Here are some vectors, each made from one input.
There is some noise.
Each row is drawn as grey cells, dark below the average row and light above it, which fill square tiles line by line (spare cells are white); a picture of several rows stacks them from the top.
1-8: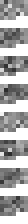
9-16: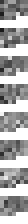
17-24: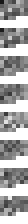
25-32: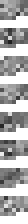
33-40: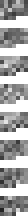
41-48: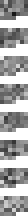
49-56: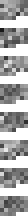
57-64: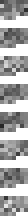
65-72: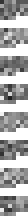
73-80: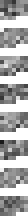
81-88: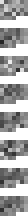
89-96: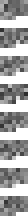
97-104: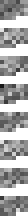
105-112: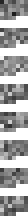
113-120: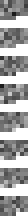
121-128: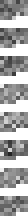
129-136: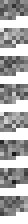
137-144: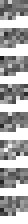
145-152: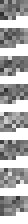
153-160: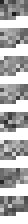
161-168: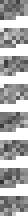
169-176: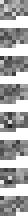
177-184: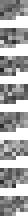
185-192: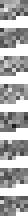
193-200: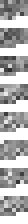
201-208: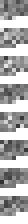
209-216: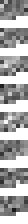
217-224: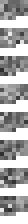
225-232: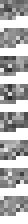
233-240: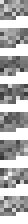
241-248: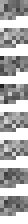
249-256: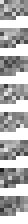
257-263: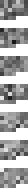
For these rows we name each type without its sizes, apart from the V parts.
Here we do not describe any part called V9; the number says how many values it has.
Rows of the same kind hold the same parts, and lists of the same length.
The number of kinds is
3.
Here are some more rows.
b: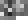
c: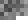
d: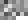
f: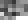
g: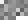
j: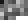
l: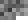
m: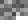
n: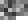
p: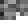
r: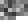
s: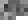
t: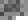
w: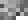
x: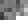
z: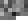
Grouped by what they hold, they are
b, d, f, g, j, n, r, w, z
c, l, s, t, x
m, p

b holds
four true/false values.
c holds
a point on a line and a node of a tree.
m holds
a node of a tree and a value of V9.
